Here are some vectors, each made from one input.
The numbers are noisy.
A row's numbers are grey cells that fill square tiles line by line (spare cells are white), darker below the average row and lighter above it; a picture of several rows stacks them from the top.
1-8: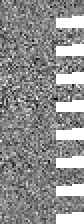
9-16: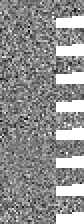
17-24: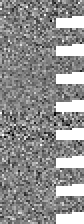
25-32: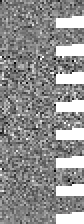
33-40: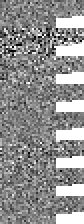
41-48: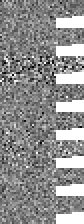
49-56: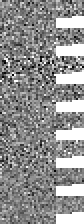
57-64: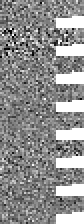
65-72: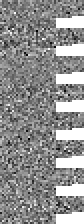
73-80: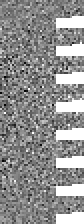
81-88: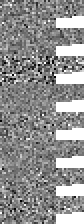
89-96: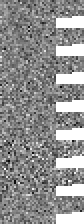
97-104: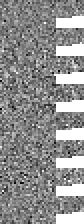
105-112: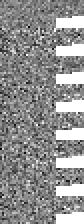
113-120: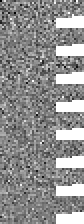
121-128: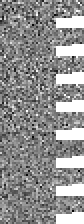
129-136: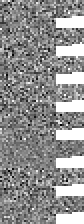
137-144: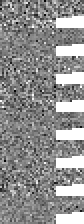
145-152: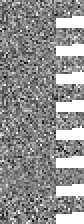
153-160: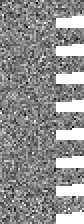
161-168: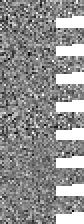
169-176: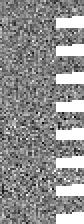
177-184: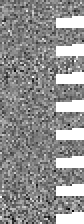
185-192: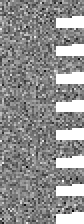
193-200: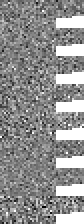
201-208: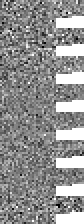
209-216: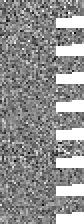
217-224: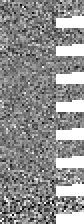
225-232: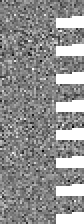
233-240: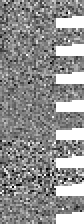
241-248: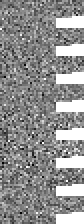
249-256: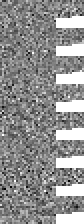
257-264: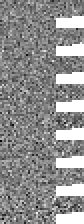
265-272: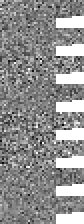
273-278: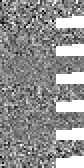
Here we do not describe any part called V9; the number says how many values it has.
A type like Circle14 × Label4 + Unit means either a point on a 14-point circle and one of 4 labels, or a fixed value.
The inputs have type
List2((Circle6 + Line6) × V9).
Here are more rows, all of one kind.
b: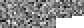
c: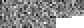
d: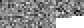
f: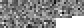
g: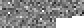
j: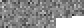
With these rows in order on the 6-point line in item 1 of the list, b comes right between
c and f.
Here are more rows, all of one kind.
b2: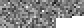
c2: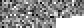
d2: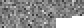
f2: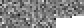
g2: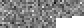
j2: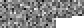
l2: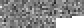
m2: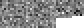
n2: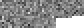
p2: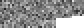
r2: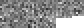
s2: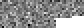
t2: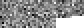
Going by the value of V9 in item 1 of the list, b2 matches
l2 and p2.
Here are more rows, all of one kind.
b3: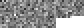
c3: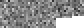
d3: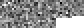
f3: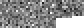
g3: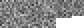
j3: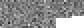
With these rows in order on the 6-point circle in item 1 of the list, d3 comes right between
b3 and f3.
